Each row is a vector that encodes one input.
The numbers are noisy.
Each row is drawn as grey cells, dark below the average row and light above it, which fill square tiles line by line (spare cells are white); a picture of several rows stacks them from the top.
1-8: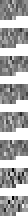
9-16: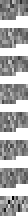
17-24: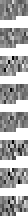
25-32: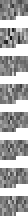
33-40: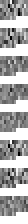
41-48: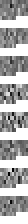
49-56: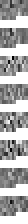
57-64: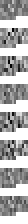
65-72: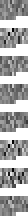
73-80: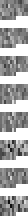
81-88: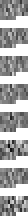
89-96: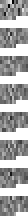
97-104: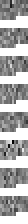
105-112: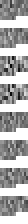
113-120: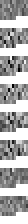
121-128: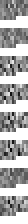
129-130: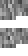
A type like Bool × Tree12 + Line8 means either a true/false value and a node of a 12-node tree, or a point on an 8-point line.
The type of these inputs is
Line6 × Line7 × Line7 + Tree7.
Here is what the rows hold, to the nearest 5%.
About 65% of them hold a point on a 6-point line and a point on each of two 7-point lines. The rest hold a node of a 7-node tree.
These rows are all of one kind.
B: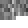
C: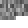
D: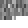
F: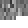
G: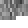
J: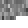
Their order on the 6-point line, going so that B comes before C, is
F, B, C, D, G, J.
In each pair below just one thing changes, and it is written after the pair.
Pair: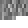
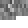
the place on one of the two 7-point lines
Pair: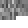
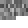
the place on the 6-point line
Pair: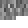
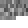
the place on one of the two 7-point lines
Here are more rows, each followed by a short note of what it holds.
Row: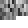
a node of a 7-node tree
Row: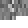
a point on a 6-point line and a point on each of two 7-point lines
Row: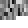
a node of a 7-node tree
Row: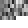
a node of a 7-node tree
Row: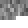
a point on a 6-point line and a point on each of two 7-point lines
